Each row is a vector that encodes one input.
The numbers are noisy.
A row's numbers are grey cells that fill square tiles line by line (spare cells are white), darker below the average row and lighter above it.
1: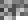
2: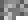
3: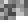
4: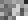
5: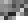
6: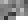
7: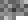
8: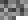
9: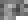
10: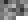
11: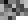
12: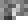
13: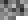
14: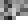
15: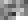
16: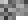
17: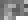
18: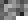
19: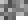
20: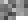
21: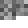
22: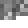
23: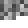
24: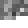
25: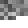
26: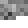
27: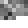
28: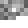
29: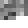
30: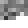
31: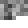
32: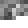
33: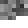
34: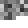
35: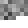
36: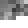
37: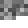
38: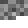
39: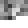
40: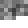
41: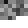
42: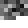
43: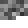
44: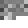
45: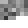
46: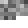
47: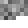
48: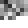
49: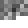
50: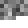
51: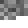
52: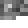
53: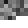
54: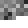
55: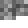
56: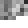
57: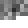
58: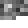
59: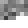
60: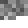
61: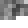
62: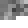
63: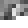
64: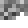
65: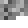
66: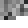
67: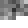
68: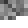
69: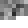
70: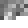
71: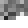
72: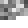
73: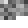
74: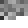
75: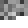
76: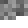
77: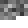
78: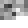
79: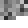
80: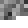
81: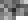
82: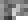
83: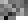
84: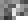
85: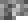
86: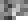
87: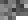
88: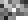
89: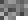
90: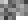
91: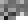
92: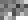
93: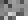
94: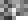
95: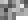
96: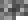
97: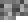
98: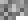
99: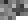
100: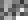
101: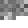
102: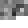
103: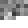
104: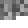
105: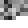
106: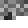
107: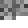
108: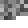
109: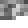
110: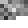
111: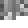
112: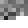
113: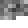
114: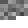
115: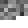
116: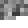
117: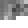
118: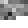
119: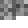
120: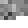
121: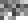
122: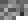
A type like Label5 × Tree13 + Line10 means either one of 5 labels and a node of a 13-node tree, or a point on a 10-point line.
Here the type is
Bool × (Line4 + Tree8).
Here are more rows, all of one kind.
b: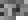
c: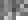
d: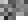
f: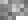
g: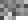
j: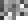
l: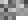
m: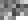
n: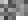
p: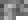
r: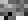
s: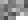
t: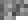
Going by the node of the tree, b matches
c, d and l.
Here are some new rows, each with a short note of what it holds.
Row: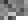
a point on a 4-point line and a true/false value
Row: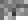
a node of an 8-node tree and a true/false value
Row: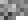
a node of an 8-node tree and a true/false value
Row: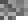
a point on a 4-point line and a true/false value
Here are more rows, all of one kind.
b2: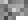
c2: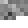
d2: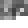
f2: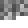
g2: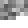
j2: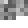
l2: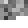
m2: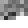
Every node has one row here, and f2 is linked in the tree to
j2.
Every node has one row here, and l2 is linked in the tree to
b2, g2 and j2.
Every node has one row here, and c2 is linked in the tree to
b2.
